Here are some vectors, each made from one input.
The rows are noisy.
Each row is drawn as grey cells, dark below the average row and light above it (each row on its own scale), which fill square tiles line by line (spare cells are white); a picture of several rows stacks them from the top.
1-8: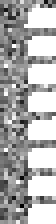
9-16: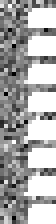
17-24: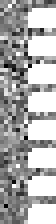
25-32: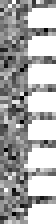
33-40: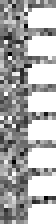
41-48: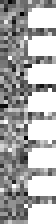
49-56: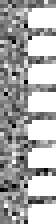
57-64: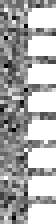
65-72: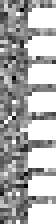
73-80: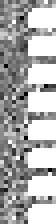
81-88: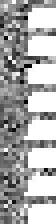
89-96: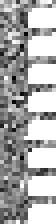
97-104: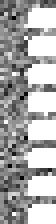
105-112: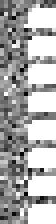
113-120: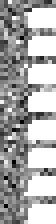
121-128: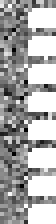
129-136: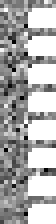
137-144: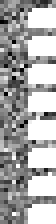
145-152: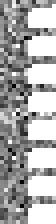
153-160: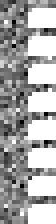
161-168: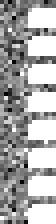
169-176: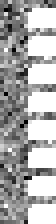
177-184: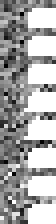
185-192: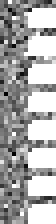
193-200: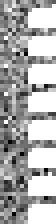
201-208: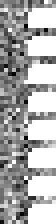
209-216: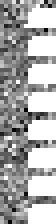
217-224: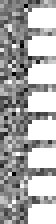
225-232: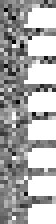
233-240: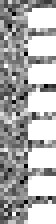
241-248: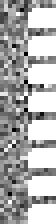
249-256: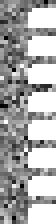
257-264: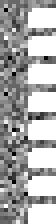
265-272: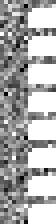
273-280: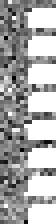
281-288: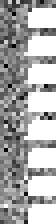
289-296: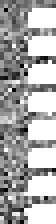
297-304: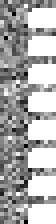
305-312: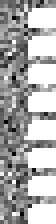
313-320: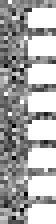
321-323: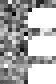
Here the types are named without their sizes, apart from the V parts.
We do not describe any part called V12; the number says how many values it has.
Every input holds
a true/false value, together with either a point on a circle, or a list of values of V12.
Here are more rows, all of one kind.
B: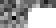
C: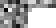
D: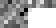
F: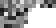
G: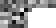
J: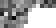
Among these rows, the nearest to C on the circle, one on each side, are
F and G.
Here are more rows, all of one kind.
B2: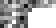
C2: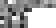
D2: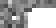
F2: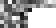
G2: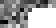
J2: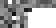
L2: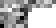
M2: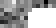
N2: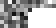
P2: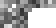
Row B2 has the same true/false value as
G2, L2, M2 and P2.
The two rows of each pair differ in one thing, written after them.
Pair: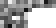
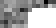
the true/false value
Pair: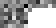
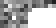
the value of V12 in item 2 of the list
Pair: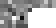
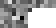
the value of V12 in item 2 of the list
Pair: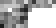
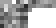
the value of V12 in item 2 of the list
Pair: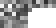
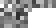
the value of V12 in item 2 of the list
